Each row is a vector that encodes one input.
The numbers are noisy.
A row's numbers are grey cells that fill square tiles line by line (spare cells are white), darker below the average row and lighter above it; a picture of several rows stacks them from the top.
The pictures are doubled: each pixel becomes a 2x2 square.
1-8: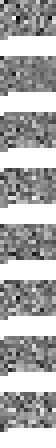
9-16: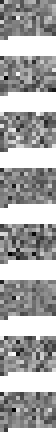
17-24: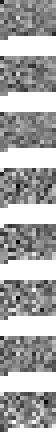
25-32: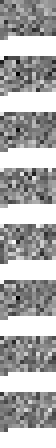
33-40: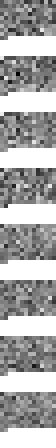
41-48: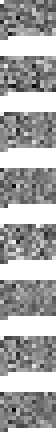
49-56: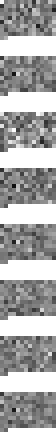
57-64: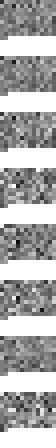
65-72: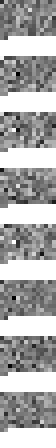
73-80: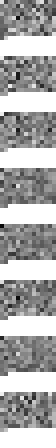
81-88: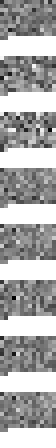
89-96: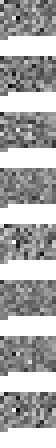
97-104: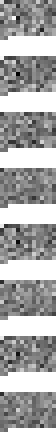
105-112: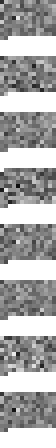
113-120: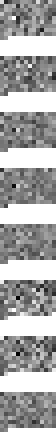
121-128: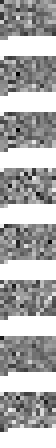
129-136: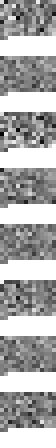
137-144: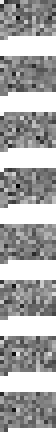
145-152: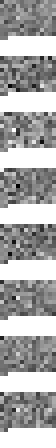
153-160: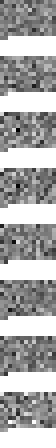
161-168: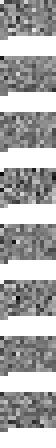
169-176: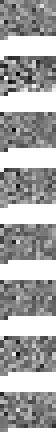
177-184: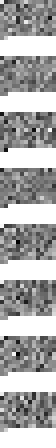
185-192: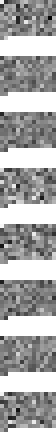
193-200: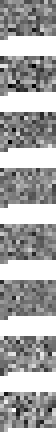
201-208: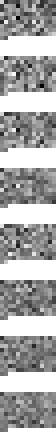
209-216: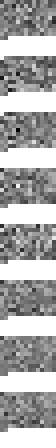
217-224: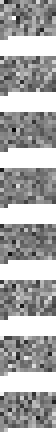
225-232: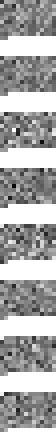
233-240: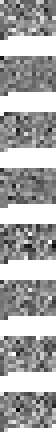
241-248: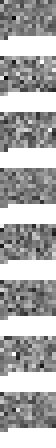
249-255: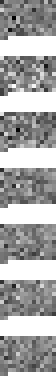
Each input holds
either one of 10 labels, a point on a 7-point line and a node of a 12-node tree, or a point on a 12-point line.
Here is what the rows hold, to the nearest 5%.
About 60% of them hold one of 10 labels, a point on a 7-point line and a node of a 12-node tree. The rest hold a point on a 12-point line.
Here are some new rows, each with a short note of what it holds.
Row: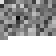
a point on a 12-point line
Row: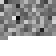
a point on a 12-point line
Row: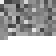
a point on a 12-point line
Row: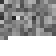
one of 10 labels, a point on a 7-point line and a node of a 12-node tree
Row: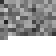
one of 10 labels, a point on a 7-point line and a node of a 12-node tree
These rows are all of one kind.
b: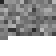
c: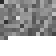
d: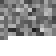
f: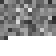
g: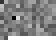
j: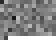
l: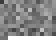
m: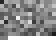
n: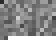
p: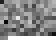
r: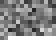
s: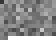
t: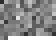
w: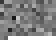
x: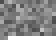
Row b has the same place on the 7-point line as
c, f, n and p.
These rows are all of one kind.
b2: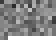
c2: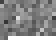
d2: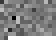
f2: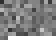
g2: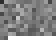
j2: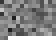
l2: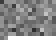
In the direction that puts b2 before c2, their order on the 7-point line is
b2, l2, c2, g2, f2, d2, j2.
